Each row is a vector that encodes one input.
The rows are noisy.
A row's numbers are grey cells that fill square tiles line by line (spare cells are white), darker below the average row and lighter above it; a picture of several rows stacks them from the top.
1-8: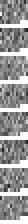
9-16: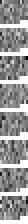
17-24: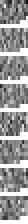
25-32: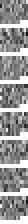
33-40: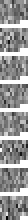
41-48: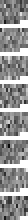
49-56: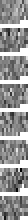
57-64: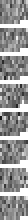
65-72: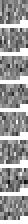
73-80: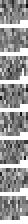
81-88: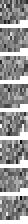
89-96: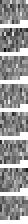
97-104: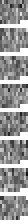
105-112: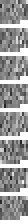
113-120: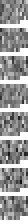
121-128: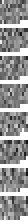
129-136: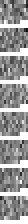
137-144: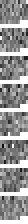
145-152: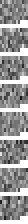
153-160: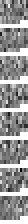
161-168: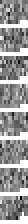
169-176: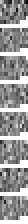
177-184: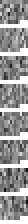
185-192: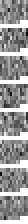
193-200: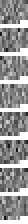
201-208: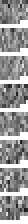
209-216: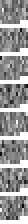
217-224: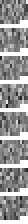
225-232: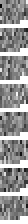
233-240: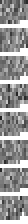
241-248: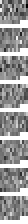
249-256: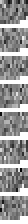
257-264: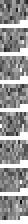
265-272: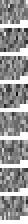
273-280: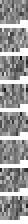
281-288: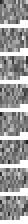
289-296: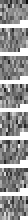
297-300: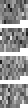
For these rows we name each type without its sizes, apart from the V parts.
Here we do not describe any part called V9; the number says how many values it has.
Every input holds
a point on a line, together with either a point on a circle and a true/false value, or a list of values of V9.
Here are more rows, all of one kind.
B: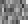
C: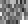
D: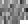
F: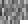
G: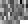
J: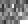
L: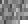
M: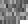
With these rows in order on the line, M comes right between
J and L.
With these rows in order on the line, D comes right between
B and L.
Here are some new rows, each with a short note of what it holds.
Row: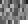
a point on a line, together with the empty list
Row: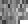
a point on a line, together with a list of one item
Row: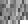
a point on a line, together with a list of one item
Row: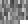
a point on a line, together with a list of one item
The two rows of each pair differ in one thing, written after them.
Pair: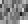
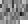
the place on the circle
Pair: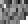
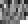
the place on the circle
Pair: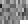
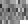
the place on the circle
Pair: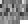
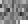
the true/false value
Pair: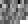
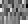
the place on the line
